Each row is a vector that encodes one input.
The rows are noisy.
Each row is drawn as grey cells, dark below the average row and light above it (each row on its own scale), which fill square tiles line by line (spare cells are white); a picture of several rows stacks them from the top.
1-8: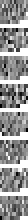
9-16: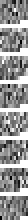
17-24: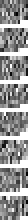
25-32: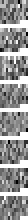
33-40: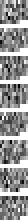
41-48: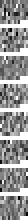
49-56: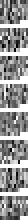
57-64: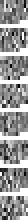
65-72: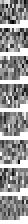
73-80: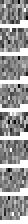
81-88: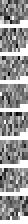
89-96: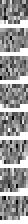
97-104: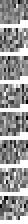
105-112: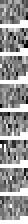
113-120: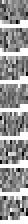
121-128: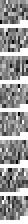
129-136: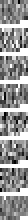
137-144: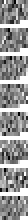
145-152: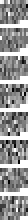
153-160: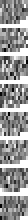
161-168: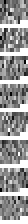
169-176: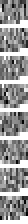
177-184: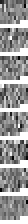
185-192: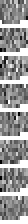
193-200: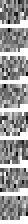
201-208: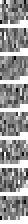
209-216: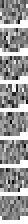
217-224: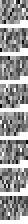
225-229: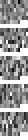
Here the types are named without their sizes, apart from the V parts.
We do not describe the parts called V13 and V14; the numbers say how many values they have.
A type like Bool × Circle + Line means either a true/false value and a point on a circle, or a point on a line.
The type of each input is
(Bool × Circle + Unit) × V13 × V14.
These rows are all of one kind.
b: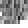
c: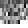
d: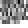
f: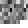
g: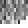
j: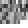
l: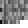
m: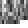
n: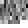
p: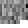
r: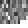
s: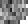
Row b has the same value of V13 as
c, f and s.
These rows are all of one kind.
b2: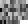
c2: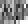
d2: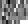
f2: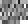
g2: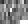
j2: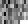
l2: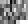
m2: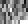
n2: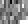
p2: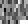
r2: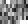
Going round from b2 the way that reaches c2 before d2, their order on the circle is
b2, r2, m2, c2, f2, l2, d2, j2, g2, n2, p2.
